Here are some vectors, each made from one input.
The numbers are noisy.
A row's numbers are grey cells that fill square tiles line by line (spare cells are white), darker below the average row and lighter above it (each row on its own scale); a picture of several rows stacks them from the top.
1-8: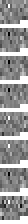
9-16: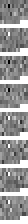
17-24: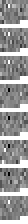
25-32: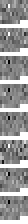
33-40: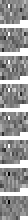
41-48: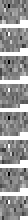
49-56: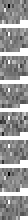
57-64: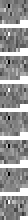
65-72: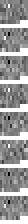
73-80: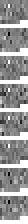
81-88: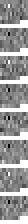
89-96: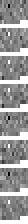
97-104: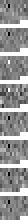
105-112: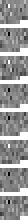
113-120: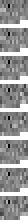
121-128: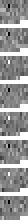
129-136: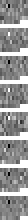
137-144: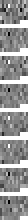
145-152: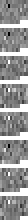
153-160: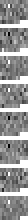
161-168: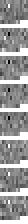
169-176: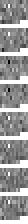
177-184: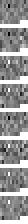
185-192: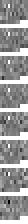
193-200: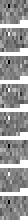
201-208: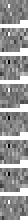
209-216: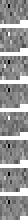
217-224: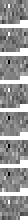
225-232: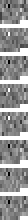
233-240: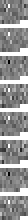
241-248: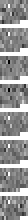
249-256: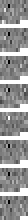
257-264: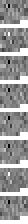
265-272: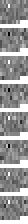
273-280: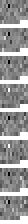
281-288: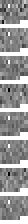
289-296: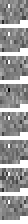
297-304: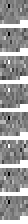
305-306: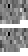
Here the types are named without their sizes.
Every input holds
a point on a circle and a true/false value.
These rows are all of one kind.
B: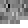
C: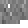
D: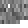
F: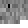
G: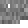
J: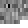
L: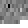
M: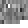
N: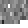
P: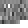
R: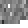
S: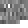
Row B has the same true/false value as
F, J and L.
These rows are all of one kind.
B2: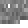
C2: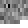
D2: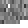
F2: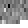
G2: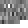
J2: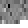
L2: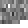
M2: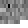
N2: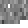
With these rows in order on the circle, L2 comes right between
C2 and G2.
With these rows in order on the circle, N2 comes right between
C2 and M2.
